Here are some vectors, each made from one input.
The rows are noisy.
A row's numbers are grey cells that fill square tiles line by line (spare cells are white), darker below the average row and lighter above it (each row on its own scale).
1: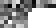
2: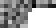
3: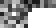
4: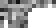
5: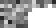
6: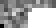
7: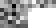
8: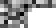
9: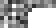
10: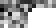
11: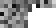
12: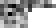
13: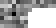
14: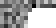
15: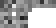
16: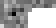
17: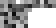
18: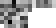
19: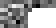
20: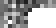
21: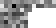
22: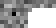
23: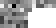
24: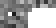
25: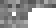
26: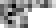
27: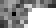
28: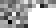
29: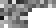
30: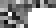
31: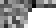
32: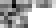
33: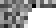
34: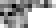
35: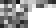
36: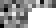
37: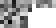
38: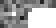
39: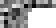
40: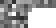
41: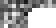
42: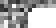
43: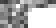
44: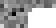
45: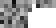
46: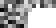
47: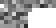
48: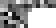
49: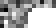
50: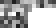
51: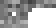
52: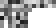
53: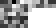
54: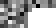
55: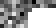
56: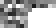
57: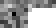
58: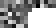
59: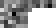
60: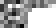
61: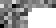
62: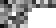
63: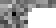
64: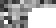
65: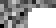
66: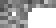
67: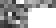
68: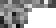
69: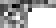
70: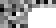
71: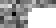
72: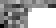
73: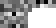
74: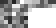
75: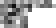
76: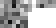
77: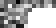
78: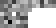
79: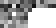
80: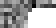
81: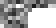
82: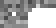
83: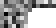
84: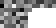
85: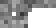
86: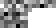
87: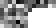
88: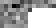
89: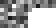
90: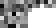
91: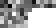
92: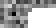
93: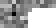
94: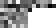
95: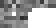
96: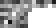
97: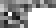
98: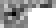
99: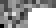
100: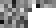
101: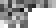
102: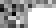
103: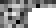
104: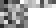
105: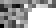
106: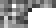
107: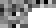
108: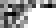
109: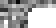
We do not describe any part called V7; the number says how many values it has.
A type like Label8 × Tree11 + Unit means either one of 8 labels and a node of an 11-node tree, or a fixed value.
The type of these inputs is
(Bool × Bool × Bool + Line4) × V7.
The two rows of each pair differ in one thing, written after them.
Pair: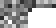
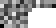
the place on the 4-point line
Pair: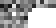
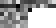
the value of V7
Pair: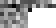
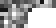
the value of V7
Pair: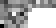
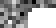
the place on the 4-point line
